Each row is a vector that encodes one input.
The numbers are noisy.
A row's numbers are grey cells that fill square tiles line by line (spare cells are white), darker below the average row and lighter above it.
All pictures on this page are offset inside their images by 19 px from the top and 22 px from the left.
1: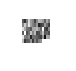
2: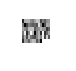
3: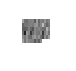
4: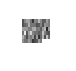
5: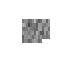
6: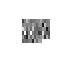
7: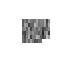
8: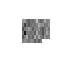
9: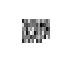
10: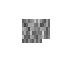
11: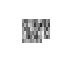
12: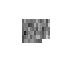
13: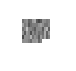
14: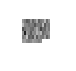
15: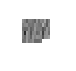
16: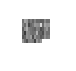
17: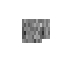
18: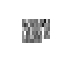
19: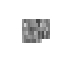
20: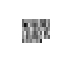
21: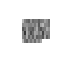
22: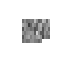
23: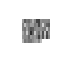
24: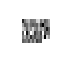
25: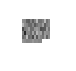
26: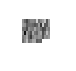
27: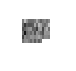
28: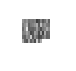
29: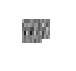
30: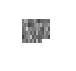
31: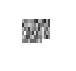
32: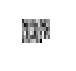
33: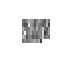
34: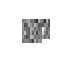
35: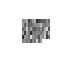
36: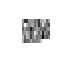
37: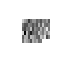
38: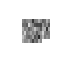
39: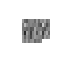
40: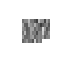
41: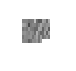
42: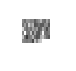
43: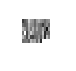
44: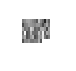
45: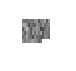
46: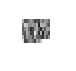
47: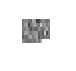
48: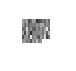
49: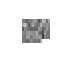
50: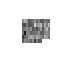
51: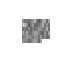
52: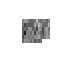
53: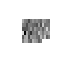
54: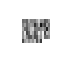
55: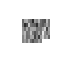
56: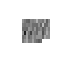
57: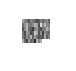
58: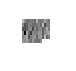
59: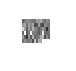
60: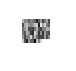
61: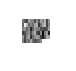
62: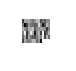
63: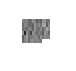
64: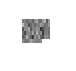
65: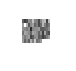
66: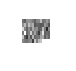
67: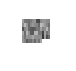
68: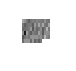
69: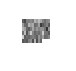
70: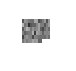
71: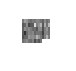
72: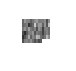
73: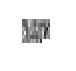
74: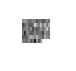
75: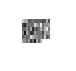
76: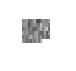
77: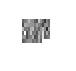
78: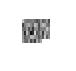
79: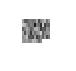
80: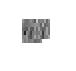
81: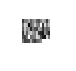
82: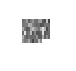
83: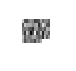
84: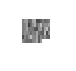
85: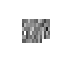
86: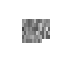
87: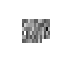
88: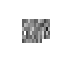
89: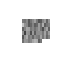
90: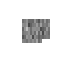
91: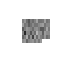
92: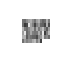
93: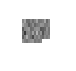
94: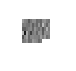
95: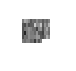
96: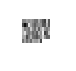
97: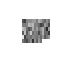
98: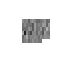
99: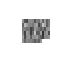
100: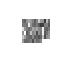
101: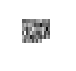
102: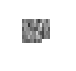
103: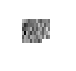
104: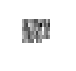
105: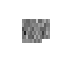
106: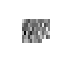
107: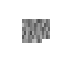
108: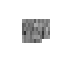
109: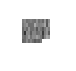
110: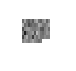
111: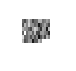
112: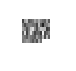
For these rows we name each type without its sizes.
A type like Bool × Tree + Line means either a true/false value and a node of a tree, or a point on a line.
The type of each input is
Label + Line.
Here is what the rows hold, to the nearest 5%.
About 35% of them hold a label. The rest hold a point on a line.
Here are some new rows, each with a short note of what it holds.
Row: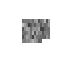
a point on a line
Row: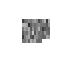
a point on a line
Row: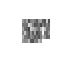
a label
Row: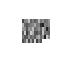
a label
